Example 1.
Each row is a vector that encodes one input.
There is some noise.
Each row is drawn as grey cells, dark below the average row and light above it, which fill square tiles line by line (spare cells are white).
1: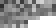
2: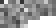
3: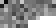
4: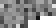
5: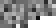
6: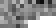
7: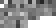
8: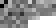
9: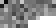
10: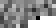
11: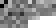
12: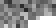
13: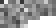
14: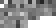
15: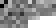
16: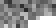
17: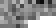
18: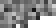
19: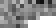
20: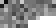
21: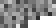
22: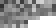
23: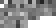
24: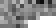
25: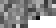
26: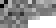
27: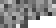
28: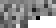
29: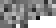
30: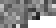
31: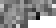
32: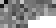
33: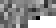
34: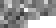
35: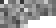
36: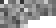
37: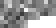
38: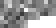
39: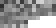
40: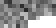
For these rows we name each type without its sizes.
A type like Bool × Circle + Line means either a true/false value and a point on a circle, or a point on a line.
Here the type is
Bool × Bool × Bool + Line × Line.
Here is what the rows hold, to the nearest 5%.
About 30% of them hold a point on each of two lines. The rest hold three true/false values.
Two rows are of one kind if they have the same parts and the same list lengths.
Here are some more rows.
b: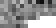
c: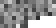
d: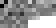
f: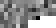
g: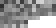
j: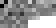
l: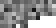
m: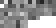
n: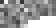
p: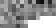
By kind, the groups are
b, d, g, j, m, n, p
c, f, l

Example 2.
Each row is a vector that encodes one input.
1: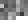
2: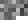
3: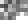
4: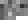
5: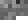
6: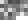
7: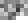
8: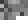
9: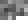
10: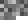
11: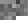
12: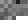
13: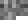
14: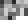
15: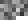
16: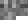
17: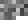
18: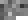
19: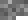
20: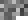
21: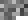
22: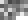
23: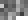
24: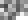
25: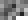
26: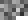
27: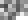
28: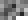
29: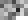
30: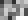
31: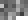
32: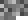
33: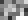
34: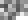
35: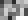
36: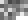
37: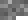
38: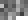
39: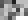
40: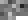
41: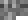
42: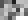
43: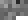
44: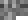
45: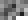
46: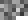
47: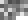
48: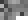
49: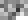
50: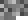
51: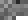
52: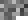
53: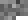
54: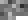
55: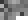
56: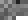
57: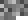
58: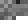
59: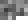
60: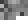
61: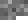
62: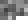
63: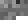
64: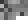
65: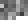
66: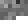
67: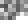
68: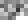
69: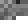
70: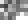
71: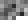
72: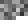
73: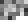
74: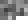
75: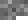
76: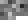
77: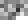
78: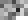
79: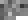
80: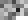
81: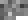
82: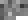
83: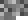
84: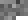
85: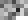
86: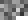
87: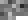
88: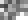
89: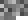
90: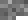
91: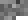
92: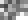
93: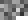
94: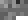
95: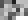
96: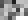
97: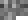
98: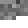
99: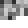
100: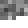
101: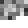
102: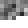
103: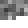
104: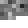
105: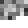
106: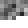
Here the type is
Line8 + Line14.
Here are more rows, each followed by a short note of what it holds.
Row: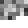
a point on an 8-point line
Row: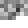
a point on an 8-point line
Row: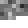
a point on a 14-point line
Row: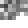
a point on an 8-point line
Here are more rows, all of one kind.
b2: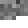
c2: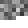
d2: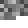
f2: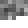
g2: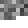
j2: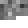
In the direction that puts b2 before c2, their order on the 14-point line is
j2, b2, f2, d2, g2, c2.
